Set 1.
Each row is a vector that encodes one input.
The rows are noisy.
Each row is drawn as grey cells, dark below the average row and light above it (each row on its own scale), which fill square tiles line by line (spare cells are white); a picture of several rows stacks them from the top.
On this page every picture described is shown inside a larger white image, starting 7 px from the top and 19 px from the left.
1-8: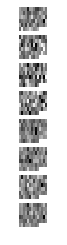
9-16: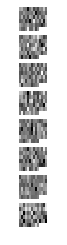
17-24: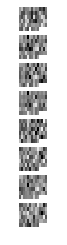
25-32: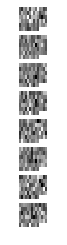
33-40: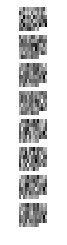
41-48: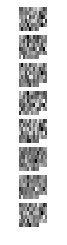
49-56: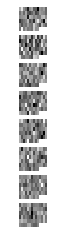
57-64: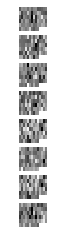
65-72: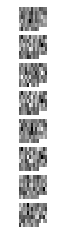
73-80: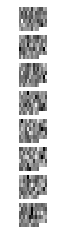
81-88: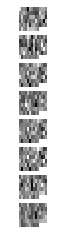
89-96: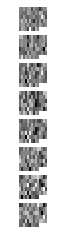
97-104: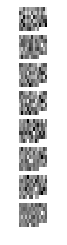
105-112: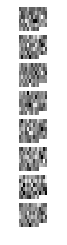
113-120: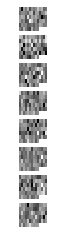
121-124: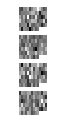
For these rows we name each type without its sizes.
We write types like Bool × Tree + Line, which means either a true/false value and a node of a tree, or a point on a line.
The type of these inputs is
List(Line).
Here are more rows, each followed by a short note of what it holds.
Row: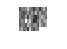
a list of three items
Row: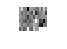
a list of two items
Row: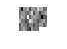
a list of one item
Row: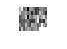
a list of two items
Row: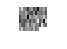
a list of two items
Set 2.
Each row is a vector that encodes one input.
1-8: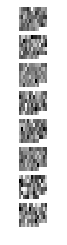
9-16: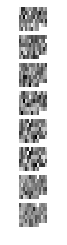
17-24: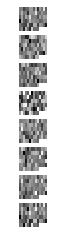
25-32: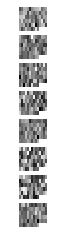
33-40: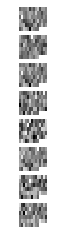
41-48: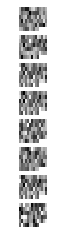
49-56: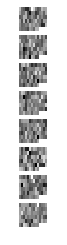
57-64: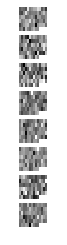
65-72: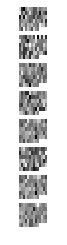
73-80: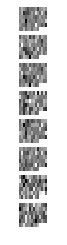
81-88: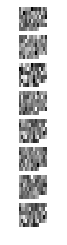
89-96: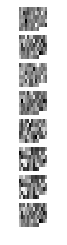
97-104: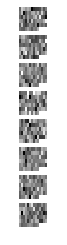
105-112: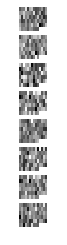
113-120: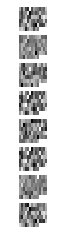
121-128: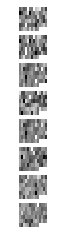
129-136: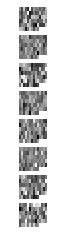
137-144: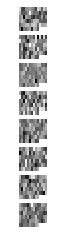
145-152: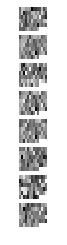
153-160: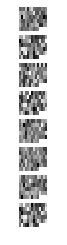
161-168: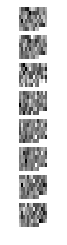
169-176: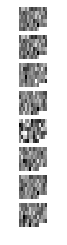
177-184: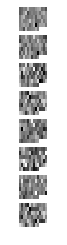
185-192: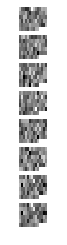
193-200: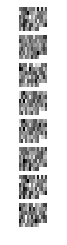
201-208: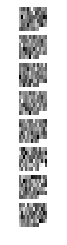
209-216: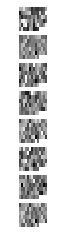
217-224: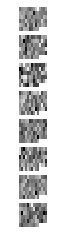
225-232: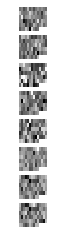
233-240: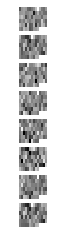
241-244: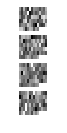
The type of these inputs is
Circle19 + Line5 + Line12.
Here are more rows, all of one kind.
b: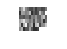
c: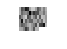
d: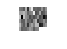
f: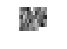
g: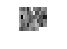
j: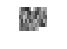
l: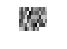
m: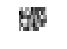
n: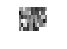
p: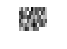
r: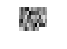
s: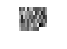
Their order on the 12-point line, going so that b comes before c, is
b, n, m, p, l, r, c, j, f, g, d, s.
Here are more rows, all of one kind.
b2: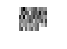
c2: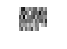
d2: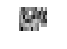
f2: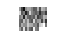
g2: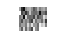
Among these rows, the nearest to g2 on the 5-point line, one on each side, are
b2 and f2.
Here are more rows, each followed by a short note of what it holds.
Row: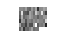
a point on a 19-point circle
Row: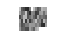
a point on a 12-point line
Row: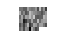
a point on a 19-point circle
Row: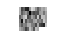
a point on a 12-point line
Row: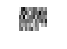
a point on a 5-point line
